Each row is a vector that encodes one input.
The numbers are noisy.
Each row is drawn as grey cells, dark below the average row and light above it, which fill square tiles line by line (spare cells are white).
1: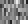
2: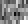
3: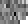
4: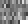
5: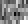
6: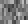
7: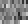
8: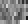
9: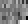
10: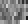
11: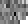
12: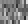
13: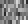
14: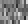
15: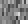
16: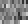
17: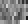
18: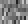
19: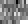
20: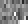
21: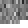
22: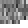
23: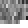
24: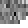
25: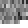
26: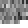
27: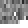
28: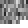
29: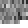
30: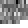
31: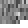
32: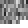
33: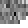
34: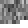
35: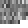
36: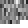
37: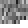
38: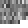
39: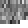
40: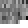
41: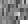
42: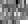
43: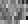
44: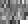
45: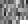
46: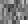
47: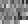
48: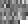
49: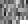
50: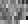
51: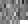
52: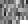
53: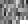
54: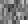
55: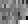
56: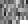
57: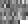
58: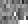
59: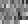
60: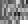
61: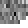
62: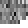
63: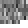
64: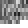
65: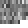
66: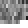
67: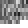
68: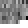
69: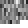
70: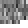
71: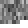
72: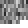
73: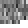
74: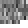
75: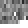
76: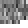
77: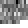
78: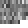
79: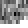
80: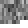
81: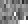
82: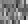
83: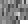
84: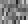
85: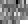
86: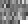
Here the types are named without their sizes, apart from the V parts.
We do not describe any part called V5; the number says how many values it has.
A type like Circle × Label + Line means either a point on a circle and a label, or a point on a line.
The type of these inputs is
Bool × (Line + V5).
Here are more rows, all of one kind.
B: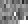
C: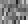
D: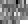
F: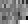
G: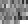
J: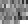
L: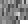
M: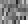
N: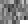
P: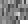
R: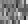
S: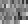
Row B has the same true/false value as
F, G, J and S.
